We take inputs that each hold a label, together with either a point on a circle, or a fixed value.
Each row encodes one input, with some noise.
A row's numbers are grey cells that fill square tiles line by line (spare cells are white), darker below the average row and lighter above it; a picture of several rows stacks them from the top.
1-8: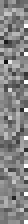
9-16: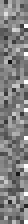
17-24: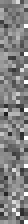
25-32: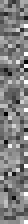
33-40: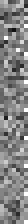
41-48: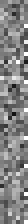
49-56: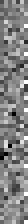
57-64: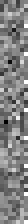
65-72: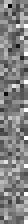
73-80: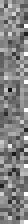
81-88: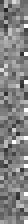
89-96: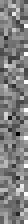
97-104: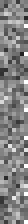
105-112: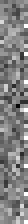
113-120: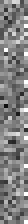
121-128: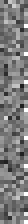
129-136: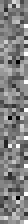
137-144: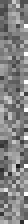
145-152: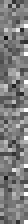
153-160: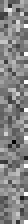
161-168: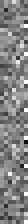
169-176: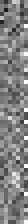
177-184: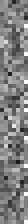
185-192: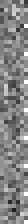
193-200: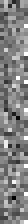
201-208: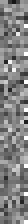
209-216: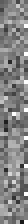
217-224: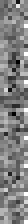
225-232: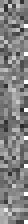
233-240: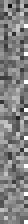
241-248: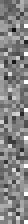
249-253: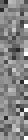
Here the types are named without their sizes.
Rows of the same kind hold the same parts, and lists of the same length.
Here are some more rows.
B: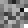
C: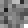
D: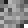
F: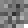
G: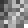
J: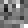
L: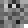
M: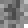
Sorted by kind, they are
B, D, F, G, L, M
C, J

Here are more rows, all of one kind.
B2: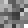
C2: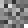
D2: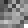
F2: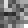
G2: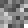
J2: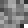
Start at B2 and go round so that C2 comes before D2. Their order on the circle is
B2, J2, C2, D2, G2, F2.
